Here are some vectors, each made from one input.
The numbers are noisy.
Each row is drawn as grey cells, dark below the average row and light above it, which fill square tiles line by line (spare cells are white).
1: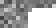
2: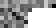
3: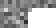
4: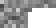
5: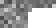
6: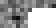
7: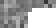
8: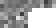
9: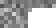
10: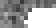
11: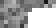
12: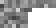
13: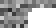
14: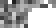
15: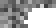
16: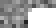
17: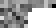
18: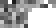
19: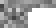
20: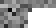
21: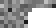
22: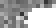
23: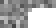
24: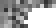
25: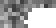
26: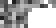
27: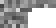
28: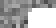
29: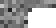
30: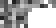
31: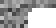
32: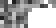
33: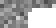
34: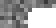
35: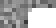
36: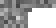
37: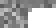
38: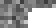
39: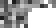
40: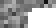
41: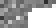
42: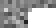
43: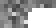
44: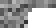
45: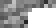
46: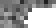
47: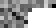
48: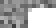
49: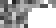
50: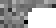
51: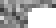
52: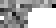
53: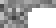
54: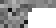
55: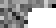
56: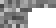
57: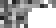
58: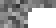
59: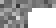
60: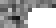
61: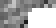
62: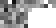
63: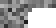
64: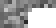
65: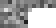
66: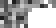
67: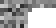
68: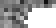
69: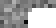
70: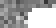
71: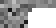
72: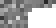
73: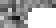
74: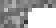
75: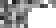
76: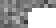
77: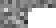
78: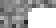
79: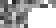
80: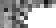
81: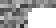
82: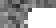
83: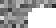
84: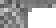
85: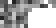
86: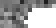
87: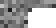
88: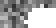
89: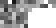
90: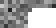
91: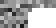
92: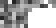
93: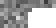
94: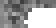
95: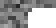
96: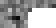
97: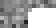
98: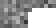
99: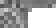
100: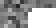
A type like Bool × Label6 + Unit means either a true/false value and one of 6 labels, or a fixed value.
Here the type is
Line5 × List3(Line4).
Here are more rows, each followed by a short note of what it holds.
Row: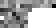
a point on a 5-point line, together with a list of one item
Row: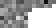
a point on a 5-point line, together with a list of two items
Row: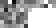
a point on a 5-point line, together with the empty list
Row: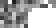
a point on a 5-point line, together with the empty list
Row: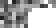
a point on a 5-point line, together with the empty list
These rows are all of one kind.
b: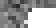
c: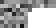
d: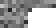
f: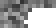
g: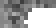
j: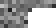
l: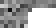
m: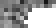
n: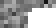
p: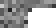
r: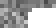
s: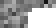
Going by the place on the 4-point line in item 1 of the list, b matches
f, g and m.
